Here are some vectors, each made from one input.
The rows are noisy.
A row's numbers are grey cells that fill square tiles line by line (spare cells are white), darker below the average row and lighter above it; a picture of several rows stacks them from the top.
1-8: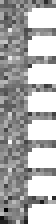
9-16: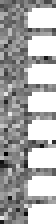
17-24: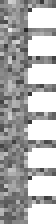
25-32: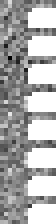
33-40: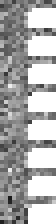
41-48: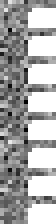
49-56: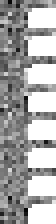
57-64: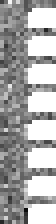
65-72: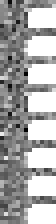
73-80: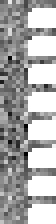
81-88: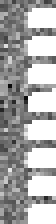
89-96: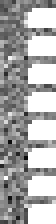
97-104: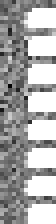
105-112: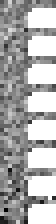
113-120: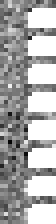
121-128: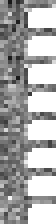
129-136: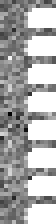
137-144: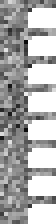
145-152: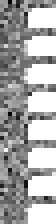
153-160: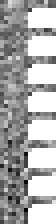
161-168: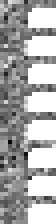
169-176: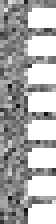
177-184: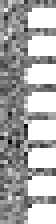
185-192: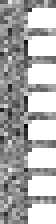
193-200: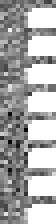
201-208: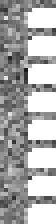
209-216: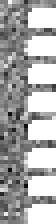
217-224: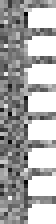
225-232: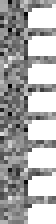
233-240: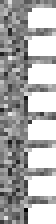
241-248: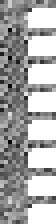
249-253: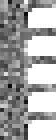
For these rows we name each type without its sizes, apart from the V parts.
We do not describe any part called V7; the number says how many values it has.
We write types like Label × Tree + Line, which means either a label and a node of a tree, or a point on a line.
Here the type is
Label × V7 + List(Line).
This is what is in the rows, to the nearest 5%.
About 30% of them hold a label and a value of V7. The rest are lists of points on a line.
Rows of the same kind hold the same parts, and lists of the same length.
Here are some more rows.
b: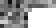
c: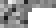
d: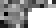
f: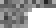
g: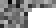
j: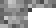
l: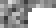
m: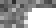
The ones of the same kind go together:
b, g
c, j, l
d
f, m

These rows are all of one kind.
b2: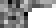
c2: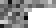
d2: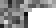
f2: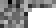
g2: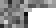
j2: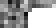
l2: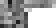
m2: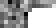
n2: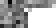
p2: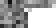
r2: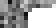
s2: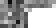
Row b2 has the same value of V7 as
f2, j2 and m2.
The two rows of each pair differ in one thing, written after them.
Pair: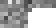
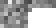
the place on the line in item 2 of the list
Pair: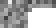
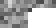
the place on the line in item 1 of the list
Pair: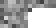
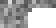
the place on the line in item 1 of the list
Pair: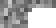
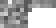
the place on the line in item 2 of the list
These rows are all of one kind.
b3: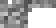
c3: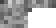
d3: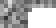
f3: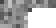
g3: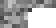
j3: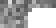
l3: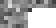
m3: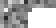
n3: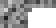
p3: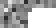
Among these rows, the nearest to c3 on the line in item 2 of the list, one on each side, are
b3 and j3.
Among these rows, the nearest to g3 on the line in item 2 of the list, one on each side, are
d3 and p3.
